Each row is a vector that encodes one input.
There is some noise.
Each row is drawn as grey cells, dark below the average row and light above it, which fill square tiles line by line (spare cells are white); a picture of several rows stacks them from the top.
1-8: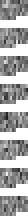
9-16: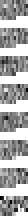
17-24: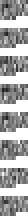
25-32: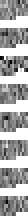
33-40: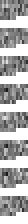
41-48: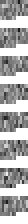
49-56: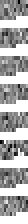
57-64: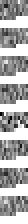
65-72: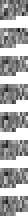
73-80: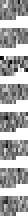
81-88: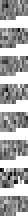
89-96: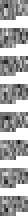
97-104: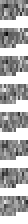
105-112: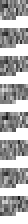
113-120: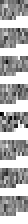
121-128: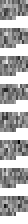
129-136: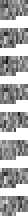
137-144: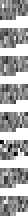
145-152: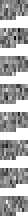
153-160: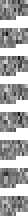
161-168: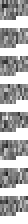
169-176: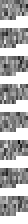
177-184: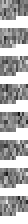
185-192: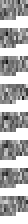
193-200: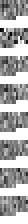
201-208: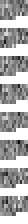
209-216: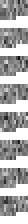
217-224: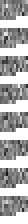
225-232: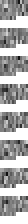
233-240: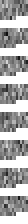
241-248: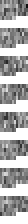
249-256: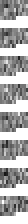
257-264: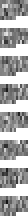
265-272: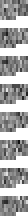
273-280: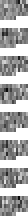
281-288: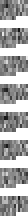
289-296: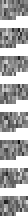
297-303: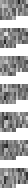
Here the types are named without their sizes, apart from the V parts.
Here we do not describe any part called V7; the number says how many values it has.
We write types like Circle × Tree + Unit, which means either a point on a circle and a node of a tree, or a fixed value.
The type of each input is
List(Label × V7).
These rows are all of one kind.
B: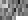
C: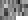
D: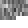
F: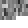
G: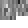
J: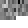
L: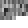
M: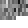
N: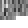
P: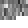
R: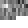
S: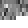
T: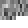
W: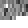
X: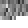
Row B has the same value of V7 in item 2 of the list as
C, J, W and X.
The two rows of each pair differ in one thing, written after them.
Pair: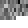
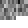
the value of V7 in item 2 of the list
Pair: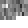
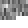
the value of V7 in item 2 of the list
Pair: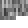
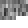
the label in item 1 of the list
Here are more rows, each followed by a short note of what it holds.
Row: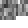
a list of one item
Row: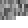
a list of two items
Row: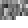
a list of one item
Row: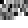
the empty list
